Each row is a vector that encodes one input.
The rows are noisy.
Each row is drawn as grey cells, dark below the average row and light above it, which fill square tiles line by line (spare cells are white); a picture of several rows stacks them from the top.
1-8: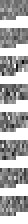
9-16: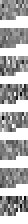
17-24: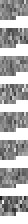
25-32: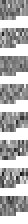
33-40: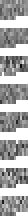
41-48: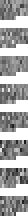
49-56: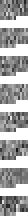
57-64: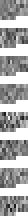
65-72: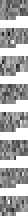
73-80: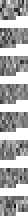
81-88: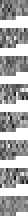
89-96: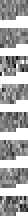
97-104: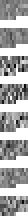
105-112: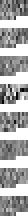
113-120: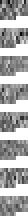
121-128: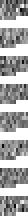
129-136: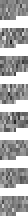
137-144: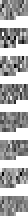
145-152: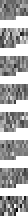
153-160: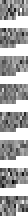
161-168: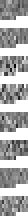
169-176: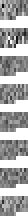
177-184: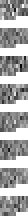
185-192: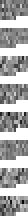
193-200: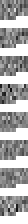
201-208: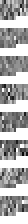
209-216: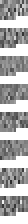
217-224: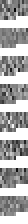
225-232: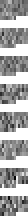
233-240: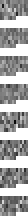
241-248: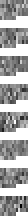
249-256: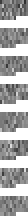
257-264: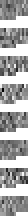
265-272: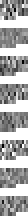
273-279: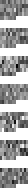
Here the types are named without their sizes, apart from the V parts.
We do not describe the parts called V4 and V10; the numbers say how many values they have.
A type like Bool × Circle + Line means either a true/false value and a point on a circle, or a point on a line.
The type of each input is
Label + Line × (Line + V10) × V4.
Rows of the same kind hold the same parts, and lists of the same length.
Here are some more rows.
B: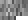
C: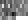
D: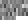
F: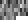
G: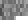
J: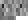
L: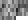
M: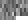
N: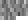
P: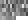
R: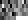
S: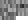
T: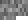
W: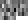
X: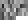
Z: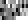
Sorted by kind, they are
B, L, W, Z
C, D, F, G, M, N, P, S, T
J, R, X

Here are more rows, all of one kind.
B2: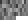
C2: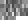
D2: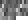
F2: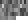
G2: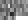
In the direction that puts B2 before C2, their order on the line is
G2, F2, D2, B2, C2.
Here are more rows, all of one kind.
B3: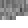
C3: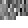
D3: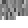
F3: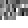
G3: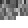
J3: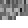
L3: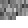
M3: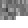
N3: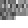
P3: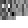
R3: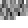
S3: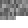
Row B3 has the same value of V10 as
D3, J3, L3 and R3.
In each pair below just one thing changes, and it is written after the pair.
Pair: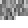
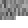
the place on the line
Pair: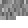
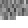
the value of V4
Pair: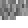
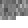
the place on the line
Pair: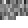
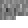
the value of V4
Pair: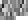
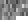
the place on the line
